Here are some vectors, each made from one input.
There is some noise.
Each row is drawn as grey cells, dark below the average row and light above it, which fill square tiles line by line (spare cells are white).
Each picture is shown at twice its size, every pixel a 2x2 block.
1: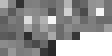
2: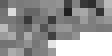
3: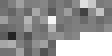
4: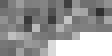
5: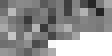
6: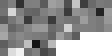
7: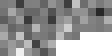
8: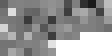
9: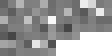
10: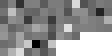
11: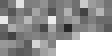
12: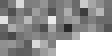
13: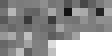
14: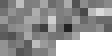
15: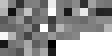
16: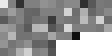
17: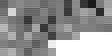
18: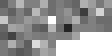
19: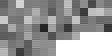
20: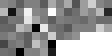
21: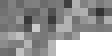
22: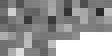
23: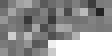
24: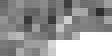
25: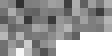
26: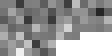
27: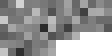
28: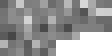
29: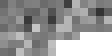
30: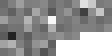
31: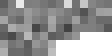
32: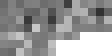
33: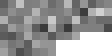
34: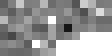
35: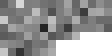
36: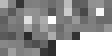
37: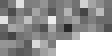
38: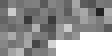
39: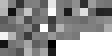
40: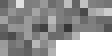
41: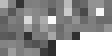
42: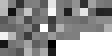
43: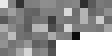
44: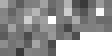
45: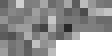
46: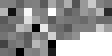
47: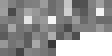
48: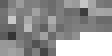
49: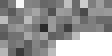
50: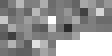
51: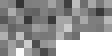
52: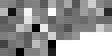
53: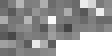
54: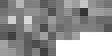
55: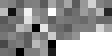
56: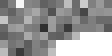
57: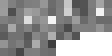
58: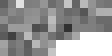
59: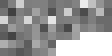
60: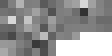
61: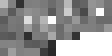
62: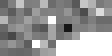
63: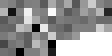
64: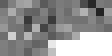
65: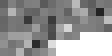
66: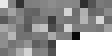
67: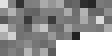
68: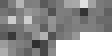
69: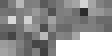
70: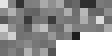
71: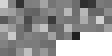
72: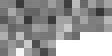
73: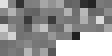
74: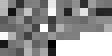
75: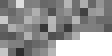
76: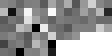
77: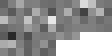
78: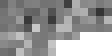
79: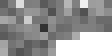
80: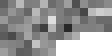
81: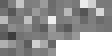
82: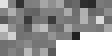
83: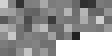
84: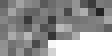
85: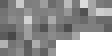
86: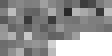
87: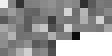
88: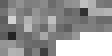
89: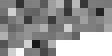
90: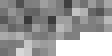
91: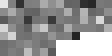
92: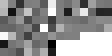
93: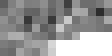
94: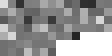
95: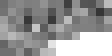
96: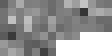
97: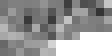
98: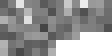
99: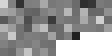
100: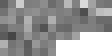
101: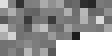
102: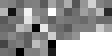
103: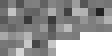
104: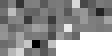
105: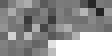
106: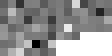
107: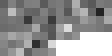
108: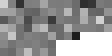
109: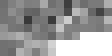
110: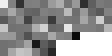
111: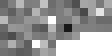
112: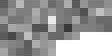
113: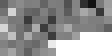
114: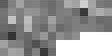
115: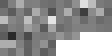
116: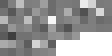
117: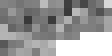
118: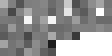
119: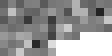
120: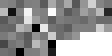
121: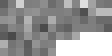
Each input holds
a true/false value, together with a list of up to three points on a 4-point line.
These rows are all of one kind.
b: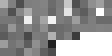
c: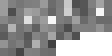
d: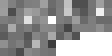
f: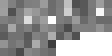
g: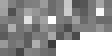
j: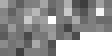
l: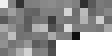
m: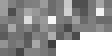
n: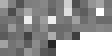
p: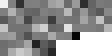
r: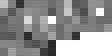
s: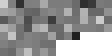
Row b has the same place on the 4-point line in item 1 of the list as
l and n.
